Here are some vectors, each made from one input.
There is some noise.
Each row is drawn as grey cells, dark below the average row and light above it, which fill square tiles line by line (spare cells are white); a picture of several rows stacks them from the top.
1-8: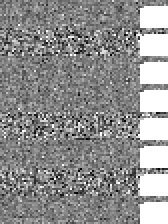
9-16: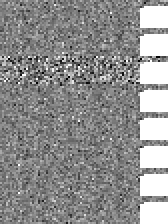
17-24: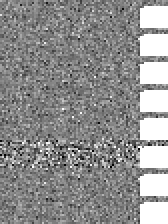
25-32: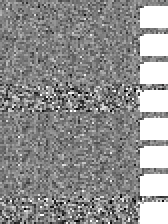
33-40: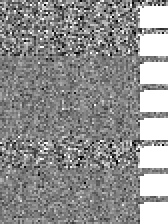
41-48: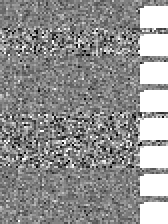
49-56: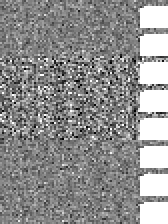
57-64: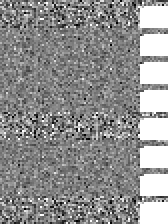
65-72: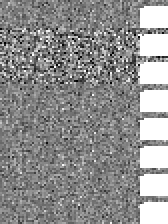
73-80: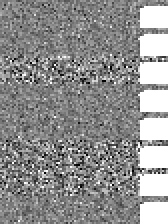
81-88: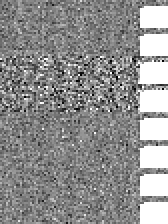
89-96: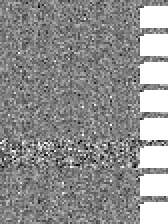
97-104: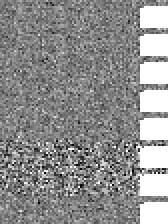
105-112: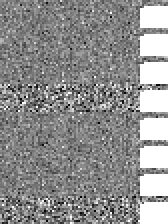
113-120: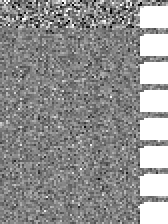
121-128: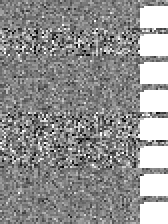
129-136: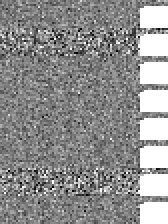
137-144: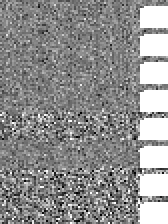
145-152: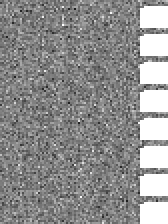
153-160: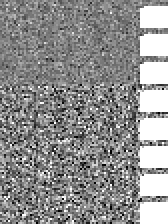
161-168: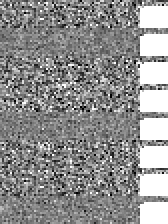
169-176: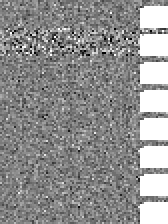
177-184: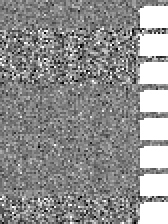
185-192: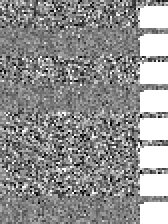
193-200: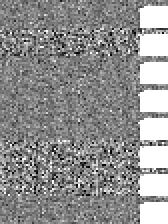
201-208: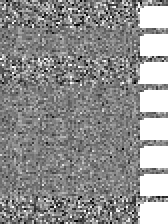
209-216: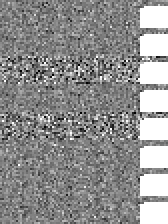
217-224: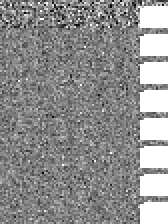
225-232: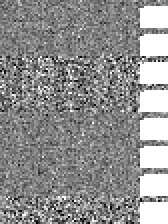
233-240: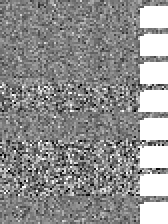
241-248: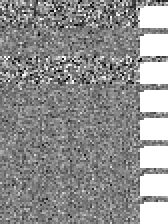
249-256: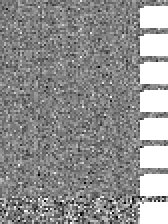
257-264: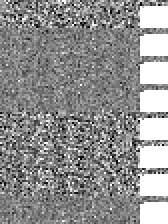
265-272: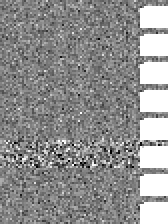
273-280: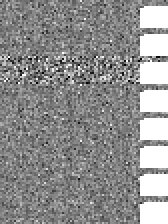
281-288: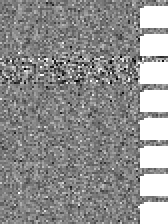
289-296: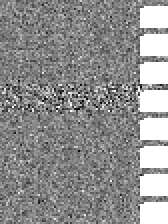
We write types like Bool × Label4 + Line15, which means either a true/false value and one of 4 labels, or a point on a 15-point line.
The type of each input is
Bool × Line15 × (Tree15 + Unit) + Circle6 + Circle11.
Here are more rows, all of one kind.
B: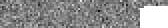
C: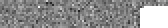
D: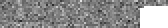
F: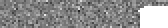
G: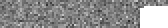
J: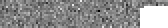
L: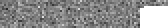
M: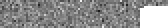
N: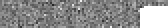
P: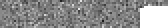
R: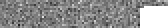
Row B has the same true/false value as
D, G, M and P.
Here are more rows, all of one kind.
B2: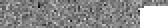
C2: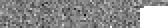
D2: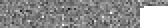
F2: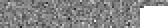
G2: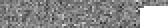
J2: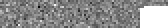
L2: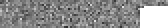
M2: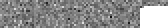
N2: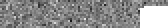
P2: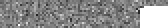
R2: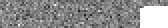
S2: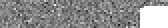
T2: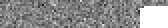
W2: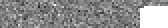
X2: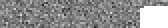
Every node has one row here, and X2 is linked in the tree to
C2, D2, G2 and T2.
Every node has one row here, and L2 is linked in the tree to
P2, R2 and T2.
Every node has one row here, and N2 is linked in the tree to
J2.
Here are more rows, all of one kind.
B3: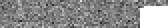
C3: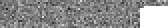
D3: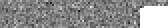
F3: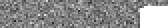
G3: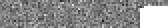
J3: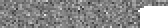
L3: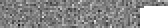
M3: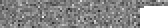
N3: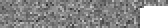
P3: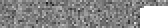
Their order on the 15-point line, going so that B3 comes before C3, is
G3, J3, F3, D3, N3, P3, B3, C3, M3, L3.
